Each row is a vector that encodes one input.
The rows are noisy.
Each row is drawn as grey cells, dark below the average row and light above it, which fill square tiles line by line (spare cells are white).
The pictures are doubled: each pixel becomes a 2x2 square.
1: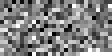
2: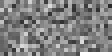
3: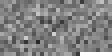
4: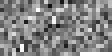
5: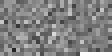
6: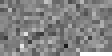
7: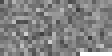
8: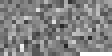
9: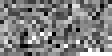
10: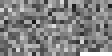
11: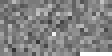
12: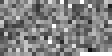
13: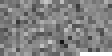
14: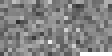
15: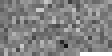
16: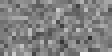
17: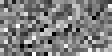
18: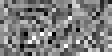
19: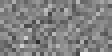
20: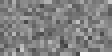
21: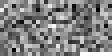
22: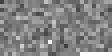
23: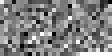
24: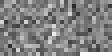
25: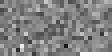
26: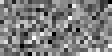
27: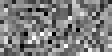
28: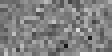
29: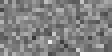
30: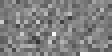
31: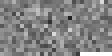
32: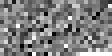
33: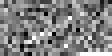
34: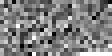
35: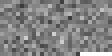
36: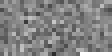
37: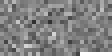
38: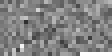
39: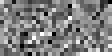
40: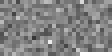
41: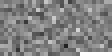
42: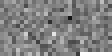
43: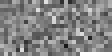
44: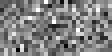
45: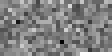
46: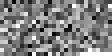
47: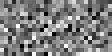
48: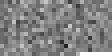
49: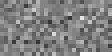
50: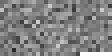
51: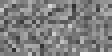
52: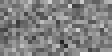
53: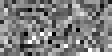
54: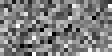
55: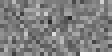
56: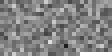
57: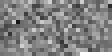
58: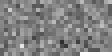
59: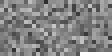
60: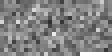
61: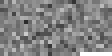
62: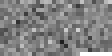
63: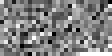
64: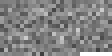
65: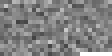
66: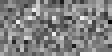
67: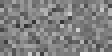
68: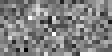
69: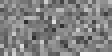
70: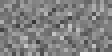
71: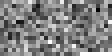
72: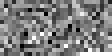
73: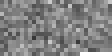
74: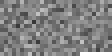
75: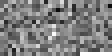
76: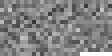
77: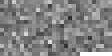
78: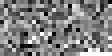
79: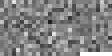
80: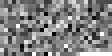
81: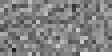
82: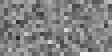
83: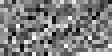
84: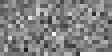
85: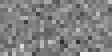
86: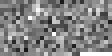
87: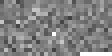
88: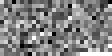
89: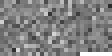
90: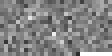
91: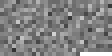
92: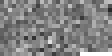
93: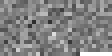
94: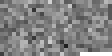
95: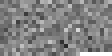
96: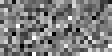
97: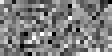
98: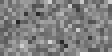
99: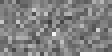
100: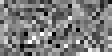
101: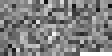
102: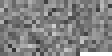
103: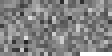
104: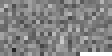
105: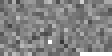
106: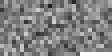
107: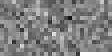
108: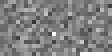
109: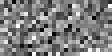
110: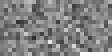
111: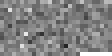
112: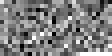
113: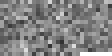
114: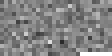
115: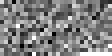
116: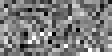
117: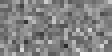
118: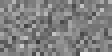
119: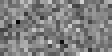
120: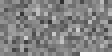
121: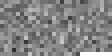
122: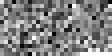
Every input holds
either one of 10 labels and a true/false value, or a point on a 7-point line.
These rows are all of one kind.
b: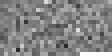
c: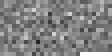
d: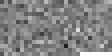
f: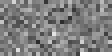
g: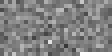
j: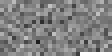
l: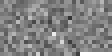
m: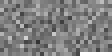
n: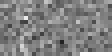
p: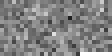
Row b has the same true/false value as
d, g and n.
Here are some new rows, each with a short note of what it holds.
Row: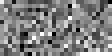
a point on a 7-point line
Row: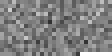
one of 10 labels and a true/false value
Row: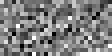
a point on a 7-point line
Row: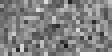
one of 10 labels and a true/false value
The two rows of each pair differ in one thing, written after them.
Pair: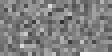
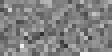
the true/false value
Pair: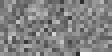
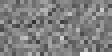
the label
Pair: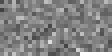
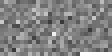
the true/false value
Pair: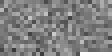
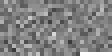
the label
